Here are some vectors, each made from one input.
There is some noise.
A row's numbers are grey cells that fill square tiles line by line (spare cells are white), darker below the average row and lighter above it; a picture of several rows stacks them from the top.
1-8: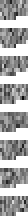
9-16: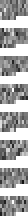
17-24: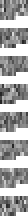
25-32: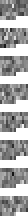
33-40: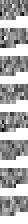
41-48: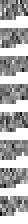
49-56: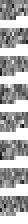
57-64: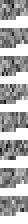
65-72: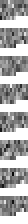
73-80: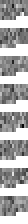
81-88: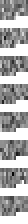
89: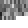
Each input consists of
a point on a 4-point line and a true/false value, together with a list of up to two points on a 5-point line.
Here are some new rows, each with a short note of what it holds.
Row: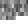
a point on a 4-point line and a true/false value, together with a list of two items
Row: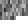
a point on a 4-point line and a true/false value, together with a list of one item
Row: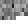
a point on a 4-point line and a true/false value, together with a list of one item
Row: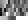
a point on a 4-point line and a true/false value, together with a list of two items
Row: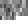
a point on a 4-point line and a true/false value, together with a list of one item
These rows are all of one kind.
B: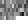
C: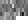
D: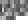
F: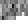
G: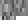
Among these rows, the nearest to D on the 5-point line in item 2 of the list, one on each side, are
C and G.
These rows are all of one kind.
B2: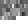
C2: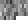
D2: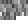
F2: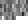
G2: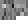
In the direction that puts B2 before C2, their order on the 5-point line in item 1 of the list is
F2, D2, G2, B2, C2.
